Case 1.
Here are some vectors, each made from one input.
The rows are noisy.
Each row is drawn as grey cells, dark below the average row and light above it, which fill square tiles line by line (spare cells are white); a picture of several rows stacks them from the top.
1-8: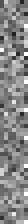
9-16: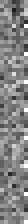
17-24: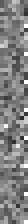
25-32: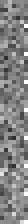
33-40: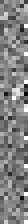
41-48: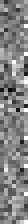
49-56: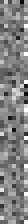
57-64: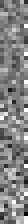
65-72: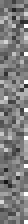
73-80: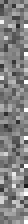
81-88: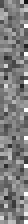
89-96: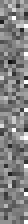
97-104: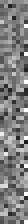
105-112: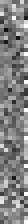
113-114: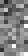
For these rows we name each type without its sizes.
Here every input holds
a point on a line.
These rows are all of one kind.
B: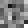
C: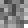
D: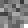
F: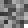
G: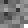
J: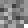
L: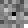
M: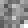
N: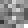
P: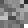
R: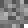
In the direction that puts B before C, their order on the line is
P, R, B, J, C, F, G, D, L, N, M.
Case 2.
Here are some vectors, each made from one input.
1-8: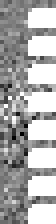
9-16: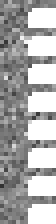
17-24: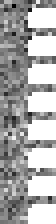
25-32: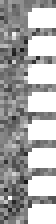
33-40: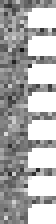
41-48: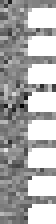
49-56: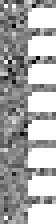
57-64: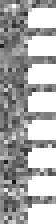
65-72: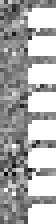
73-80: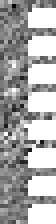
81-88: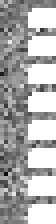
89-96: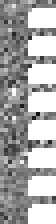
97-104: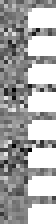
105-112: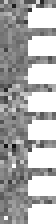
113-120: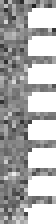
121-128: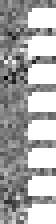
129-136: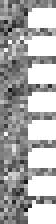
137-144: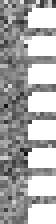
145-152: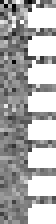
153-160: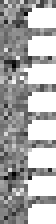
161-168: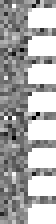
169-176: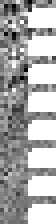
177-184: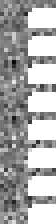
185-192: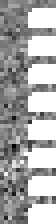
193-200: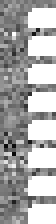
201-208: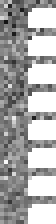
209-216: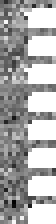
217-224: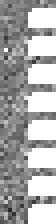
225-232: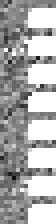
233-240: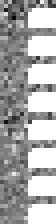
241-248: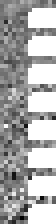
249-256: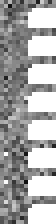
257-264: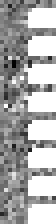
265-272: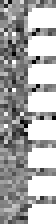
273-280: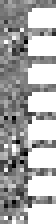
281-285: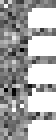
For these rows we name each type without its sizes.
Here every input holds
either a point on a circle, or a fixed value.
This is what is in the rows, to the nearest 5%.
About 95% of them hold a point on a circle. The rest hold a fixed value.
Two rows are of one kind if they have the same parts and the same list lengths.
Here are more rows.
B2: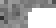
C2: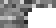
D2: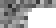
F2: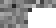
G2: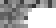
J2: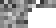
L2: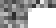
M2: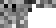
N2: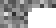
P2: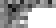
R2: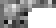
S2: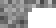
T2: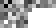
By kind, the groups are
B2, C2, D2, F2, G2, J2, M2, P2, R2, S2, T2
L2, N2

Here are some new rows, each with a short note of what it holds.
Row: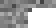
a point on a circle
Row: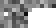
a fixed value
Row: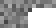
a point on a circle
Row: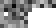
a fixed value
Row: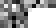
a fixed value
